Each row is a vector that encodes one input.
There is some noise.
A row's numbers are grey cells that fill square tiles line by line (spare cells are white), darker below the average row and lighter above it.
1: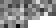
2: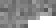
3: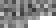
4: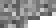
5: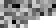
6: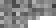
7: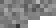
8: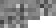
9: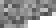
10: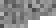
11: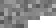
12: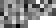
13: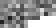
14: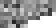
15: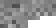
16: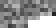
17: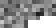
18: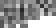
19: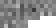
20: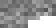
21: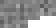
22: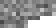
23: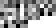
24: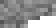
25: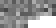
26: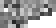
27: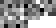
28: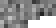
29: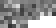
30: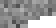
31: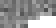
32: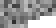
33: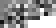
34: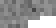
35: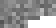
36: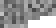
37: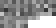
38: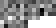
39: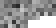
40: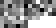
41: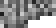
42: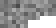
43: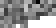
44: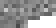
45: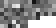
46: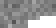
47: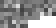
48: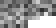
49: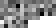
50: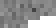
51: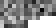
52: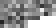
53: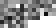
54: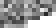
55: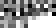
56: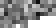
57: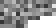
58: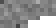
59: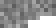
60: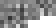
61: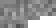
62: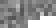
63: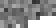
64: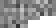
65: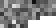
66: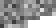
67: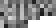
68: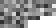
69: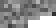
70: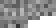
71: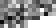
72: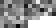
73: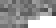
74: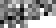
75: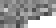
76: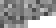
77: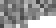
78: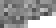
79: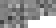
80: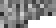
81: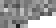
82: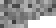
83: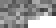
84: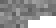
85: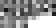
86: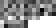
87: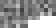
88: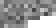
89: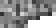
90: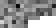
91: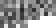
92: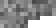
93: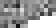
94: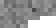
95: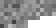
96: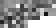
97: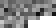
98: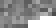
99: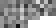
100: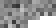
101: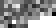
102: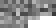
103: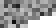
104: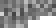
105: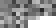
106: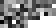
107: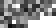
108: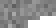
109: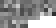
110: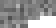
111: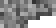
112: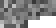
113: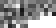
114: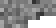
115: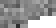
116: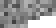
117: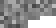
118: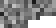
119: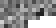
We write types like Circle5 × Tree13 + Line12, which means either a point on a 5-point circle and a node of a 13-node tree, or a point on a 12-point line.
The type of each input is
Bool × Bool × Bool × (Tree8 + Unit) + Line5.
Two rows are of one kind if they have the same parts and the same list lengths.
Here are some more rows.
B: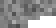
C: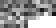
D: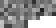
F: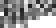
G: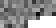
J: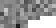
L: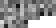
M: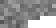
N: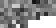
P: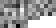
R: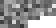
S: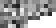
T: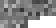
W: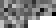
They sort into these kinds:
B, C, F, J, M
D, G, L, N, T, W
P, R, S

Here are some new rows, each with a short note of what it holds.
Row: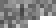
a node of an 8-node tree and three true/false values
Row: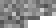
three true/false values
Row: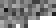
a point on a 5-point line
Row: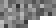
a point on a 5-point line
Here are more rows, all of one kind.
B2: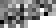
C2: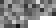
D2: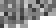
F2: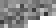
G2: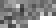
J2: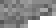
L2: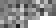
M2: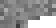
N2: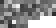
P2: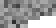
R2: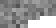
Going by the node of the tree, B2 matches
C2, J2, N2 and R2.
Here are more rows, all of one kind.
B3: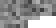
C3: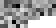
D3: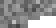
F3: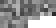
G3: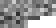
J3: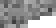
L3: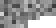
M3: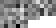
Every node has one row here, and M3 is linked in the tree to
D3, J3 and L3.
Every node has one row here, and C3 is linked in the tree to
B3.
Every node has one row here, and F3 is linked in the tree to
J3.
